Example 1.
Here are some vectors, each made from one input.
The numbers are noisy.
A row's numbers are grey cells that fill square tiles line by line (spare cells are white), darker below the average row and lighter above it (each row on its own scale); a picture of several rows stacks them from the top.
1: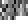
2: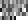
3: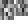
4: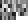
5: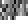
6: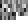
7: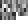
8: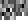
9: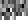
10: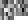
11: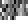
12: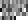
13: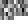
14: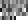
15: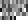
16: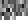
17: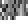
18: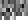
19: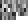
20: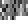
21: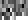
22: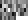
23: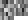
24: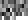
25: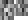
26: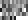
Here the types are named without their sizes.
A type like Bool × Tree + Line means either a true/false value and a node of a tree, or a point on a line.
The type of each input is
Label.
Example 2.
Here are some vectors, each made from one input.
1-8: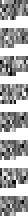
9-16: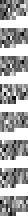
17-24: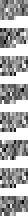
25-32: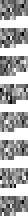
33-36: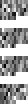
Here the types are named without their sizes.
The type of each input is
Label.
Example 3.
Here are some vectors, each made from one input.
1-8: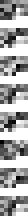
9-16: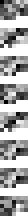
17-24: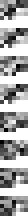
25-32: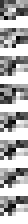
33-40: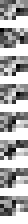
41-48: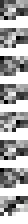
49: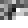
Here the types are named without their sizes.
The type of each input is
Line.
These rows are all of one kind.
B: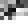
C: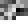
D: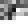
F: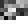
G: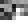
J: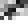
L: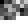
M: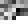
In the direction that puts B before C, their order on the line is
J, B, D, G, L, F, C, M.
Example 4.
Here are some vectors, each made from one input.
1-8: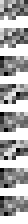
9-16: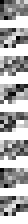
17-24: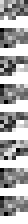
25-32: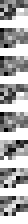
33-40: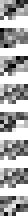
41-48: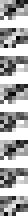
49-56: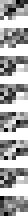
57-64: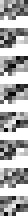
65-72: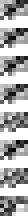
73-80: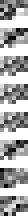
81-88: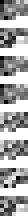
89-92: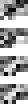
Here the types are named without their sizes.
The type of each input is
Line.
